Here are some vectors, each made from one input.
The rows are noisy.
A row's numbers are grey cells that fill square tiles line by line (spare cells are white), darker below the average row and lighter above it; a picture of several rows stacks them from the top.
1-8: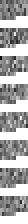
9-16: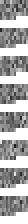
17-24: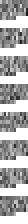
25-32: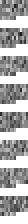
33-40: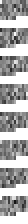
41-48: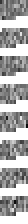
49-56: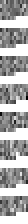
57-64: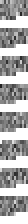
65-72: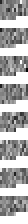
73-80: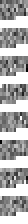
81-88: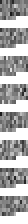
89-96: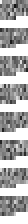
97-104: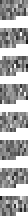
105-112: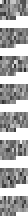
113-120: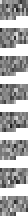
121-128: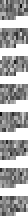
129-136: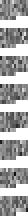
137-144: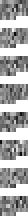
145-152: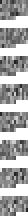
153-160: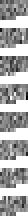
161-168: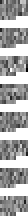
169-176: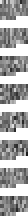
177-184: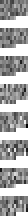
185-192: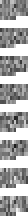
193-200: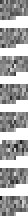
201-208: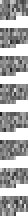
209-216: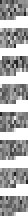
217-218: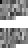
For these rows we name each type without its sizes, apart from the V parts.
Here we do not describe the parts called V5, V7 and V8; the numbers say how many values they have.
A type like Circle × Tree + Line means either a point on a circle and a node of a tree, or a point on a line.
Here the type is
Bool × V5 × V8 + Circle × Line × V7.
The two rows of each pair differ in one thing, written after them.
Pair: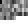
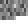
the place on the circle
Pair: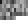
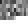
the value of V7
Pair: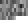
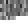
the place on the circle
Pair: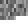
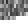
the place on the circle
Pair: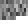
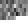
the value of V7
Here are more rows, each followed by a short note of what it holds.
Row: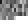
a point on a circle, a point on a line and a value of V7
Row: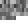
a true/false value, a value of V5 and a value of V8
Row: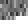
a point on a circle, a point on a line and a value of V7
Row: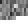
a point on a circle, a point on a line and a value of V7
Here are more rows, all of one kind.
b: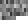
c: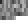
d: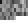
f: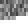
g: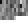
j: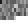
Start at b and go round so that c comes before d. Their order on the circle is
b, f, c, d, g, j.
